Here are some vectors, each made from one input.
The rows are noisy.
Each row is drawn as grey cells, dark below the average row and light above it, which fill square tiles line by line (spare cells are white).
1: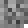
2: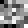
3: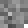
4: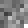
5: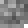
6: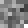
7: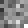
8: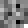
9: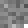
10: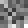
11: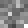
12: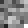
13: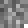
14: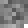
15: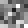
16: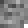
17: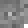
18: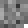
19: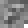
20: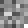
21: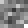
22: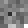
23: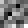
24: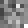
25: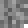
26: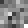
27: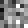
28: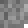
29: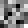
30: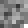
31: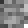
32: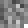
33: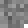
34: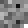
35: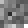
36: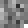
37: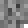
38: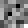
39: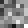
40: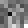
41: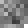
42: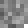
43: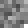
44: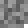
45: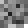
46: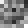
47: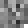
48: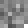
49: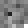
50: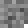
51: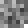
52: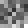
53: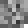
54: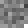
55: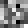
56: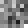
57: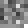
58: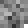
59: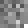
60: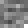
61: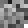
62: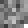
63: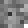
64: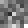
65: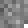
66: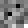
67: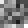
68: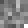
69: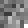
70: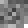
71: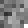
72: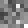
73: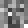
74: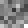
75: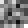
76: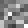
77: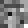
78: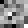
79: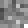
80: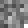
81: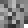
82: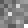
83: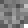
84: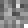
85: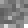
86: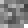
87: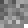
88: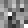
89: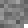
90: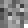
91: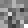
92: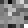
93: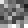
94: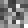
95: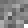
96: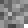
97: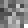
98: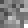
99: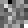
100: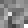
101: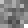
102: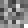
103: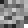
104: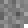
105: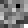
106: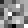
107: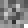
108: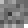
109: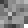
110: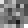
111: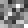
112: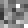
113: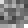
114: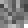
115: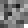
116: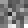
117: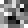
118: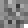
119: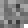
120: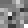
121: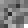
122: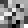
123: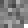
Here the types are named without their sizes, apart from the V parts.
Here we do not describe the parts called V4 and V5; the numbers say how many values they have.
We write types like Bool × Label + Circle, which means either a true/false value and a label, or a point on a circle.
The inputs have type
Bool × (Circle + V4) × V5 + Unit.
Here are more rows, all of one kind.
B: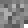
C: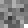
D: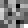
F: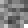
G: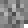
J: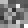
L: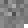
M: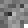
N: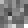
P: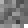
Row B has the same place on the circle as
D, G and N.
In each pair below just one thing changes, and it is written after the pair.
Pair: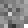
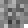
the true/false value
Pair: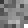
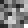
the value of V5
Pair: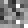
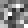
the place on the circle
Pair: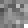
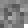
the true/false value
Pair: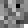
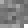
the place on the circle
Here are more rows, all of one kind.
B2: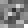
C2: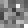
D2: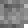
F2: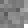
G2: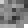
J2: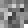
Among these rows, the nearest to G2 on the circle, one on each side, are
B2 and J2.
